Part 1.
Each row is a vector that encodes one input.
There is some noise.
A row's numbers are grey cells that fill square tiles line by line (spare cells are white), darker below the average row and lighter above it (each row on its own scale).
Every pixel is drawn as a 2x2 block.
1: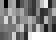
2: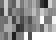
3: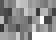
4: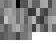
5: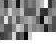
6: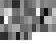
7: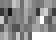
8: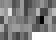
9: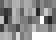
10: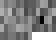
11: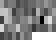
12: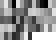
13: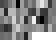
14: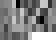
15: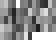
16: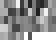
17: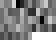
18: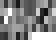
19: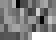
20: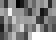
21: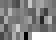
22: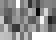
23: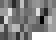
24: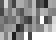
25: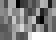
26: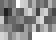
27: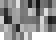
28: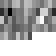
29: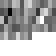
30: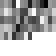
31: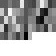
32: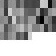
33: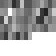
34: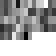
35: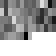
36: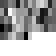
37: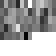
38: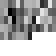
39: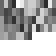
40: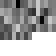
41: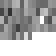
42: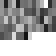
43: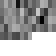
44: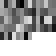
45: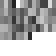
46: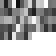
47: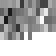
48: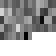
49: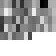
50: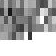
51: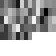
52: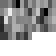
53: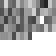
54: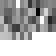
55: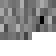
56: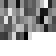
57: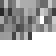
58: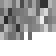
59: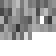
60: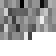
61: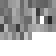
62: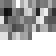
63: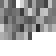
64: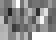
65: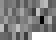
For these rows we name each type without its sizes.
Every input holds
a point on each of two lines and a true/false value.
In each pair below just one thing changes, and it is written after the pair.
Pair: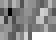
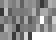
the place on one of the two lines
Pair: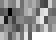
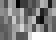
the true/false value
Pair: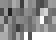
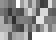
the place on one of the two lines
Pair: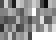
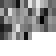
the true/false value
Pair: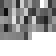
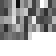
the place on one of the two lines
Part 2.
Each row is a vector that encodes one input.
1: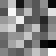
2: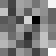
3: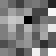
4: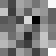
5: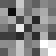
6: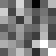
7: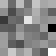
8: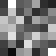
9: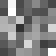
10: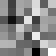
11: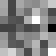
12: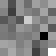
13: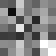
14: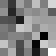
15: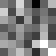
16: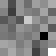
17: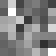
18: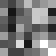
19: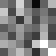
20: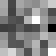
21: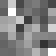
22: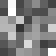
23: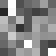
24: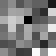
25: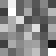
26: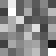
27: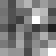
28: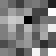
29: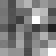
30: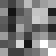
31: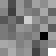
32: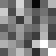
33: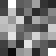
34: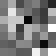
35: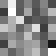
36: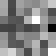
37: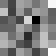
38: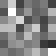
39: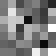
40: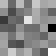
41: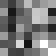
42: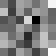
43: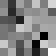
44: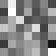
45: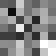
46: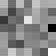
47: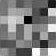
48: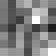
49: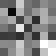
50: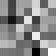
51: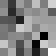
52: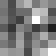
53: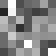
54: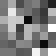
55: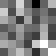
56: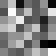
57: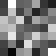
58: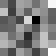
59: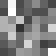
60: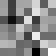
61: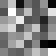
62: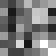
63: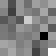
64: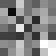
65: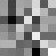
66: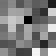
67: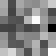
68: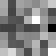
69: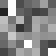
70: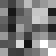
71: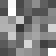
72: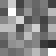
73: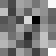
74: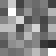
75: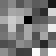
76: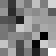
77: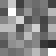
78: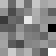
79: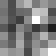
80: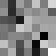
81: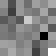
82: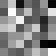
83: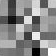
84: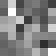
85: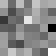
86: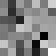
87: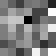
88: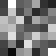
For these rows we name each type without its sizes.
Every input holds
either a point on a line, or a node of a tree.
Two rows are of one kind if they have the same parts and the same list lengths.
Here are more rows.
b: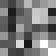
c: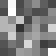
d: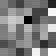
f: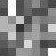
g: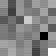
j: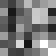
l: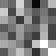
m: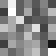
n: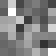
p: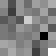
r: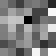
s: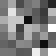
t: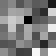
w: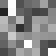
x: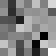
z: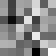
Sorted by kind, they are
b, g, j, l, p, x, z
c, d, f, m, n, r, s, t, w

